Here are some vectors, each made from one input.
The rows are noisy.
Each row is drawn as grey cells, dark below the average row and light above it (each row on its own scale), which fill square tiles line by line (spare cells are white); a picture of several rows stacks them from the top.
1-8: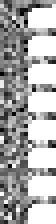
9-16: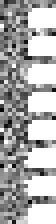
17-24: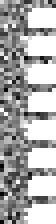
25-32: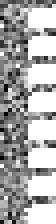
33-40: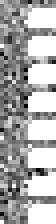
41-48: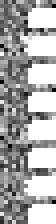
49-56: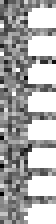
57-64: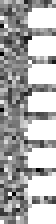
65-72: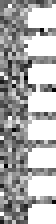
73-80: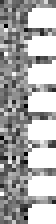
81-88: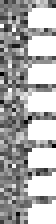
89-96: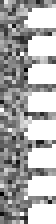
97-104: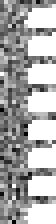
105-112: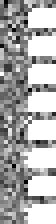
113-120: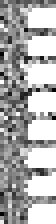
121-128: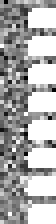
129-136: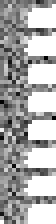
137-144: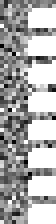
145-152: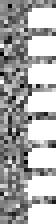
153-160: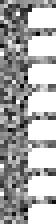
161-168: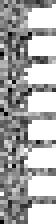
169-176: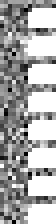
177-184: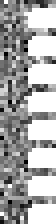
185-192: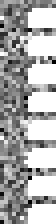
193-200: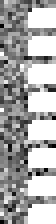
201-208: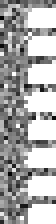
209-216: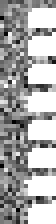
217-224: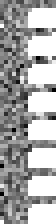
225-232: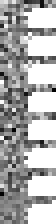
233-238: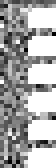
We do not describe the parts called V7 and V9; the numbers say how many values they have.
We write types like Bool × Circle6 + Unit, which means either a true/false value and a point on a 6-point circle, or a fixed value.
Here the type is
(Bool × Bool × Bool + Unit) × V9 + Label10 × (Line5 + V7).
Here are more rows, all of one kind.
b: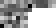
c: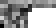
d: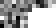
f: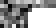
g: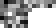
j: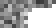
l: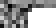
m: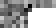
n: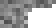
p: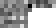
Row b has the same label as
m and p.
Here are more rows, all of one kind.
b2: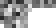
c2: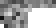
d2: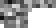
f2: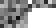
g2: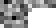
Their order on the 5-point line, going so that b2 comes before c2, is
b2, g2, d2, f2, c2.
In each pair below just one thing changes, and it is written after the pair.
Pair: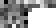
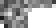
the label
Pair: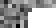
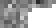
the value of V7
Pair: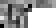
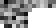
the label
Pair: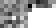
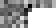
the value of V7
